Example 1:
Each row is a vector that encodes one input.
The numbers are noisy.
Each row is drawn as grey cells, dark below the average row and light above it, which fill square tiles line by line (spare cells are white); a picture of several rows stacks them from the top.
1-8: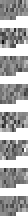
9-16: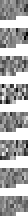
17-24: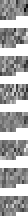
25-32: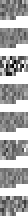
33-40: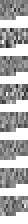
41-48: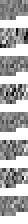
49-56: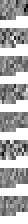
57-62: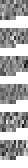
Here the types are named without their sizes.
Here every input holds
either a point on a line, or three true/false values.
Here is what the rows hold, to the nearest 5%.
About 40% of them hold a point on a line. The rest hold three true/false values.
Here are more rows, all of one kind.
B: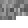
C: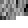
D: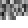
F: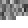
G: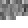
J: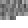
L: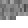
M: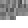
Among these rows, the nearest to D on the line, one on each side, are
J and L.
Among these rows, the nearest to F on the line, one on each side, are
B and C.
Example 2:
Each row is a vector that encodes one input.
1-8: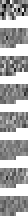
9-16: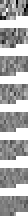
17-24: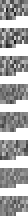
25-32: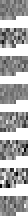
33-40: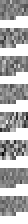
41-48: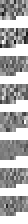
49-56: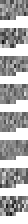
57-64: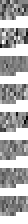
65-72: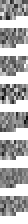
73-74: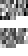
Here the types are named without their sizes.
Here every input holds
either a point on a line, or three true/false values.
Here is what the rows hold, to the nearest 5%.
About 25% of them hold a point on a line. The rest hold three true/false values.
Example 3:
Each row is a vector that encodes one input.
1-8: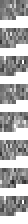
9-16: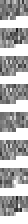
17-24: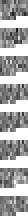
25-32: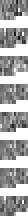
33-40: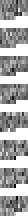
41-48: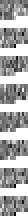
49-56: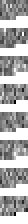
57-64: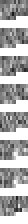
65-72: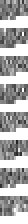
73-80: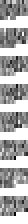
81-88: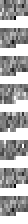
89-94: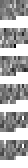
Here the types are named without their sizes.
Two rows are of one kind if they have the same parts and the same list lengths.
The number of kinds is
2.
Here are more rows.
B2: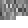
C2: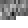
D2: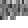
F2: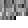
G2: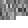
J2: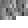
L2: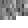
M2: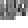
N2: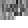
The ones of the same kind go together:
B2, D2, G2, J2, L2, M2, N2
C2, F2

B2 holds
a point on a circle and a label.
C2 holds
a label.
